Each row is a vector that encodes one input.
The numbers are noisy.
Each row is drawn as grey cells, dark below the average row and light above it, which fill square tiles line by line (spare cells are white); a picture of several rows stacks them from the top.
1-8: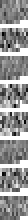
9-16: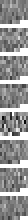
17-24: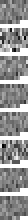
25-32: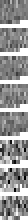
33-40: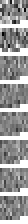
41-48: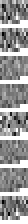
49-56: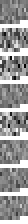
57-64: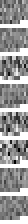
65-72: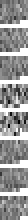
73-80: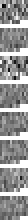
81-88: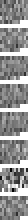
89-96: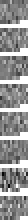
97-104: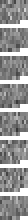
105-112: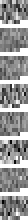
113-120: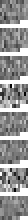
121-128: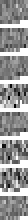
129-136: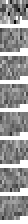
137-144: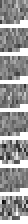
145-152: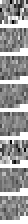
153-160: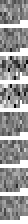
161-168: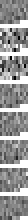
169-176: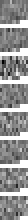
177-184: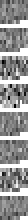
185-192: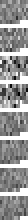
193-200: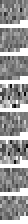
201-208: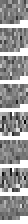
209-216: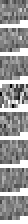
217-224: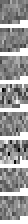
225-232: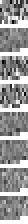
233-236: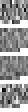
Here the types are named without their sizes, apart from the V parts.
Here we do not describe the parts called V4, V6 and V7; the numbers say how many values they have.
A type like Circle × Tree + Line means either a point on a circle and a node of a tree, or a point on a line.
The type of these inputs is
Bool × V4 + Circle × (Tree + V6) × V7 + Unit.
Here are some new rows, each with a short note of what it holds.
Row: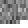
a point on a circle, a value of V6 and a value of V7
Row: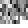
a true/false value and a value of V4
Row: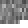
a point on a circle, a node of a tree and a value of V7
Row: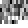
a fixed value
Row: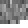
a point on a circle, a node of a tree and a value of V7
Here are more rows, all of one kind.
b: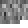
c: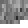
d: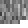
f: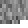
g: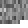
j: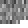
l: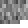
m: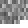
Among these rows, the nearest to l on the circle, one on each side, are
b and d.
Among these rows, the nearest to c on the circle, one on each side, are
j and m.
